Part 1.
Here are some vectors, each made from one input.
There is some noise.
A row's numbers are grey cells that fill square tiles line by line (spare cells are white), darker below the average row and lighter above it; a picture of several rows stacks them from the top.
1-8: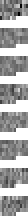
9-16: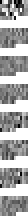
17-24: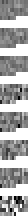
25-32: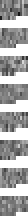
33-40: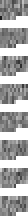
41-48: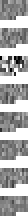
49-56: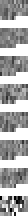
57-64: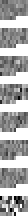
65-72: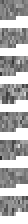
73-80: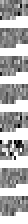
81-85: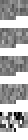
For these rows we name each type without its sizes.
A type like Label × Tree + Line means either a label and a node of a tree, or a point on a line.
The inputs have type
Tree + Unit.
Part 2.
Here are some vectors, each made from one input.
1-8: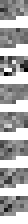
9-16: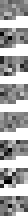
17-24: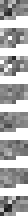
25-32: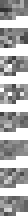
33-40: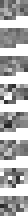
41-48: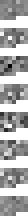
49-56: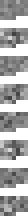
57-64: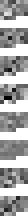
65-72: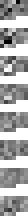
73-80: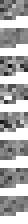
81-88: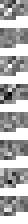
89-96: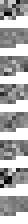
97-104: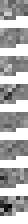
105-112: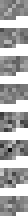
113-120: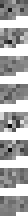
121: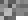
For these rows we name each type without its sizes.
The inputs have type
Bool × Bool × Bool × Bool + Unit.
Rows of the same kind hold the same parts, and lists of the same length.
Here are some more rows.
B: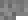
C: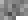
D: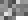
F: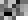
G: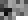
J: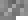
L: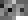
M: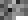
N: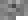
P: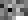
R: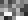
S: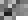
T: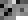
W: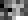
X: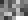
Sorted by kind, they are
B, C, D, F, J, L, M, N, P, R, S, T, X
G, W

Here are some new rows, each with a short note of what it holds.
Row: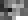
a fixed value
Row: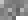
four true/false values
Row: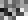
a fixed value
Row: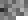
a fixed value
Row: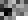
a fixed value
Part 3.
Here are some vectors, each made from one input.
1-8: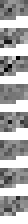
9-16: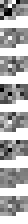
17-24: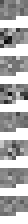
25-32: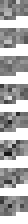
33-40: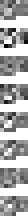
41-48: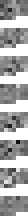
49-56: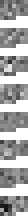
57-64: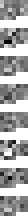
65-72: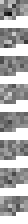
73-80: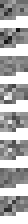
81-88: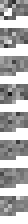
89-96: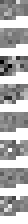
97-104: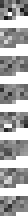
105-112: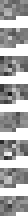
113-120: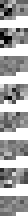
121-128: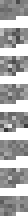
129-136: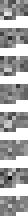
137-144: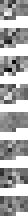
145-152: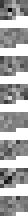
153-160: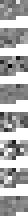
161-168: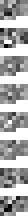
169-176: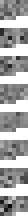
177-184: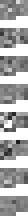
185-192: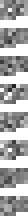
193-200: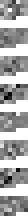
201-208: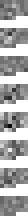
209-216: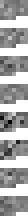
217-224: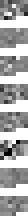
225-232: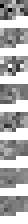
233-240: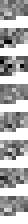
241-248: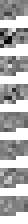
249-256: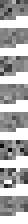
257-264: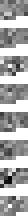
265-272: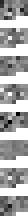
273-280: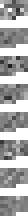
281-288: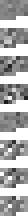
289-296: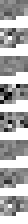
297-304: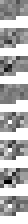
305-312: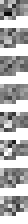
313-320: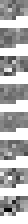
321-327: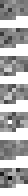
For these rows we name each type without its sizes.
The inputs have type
Bool × Bool × Bool × Bool + Unit.
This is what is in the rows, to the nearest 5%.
A few of them hold a fixed value. The rest hold four true/false values.
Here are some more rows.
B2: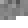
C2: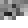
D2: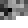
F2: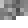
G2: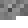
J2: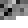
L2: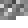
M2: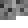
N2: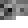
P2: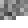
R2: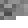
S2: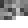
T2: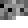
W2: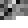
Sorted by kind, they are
B2, C2, F2, G2, J2, L2, M2, N2, P2, R2, S2, T2, W2
D2

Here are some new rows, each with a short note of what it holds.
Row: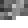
a fixed value
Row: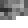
a fixed value
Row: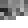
a fixed value
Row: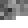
four true/false values
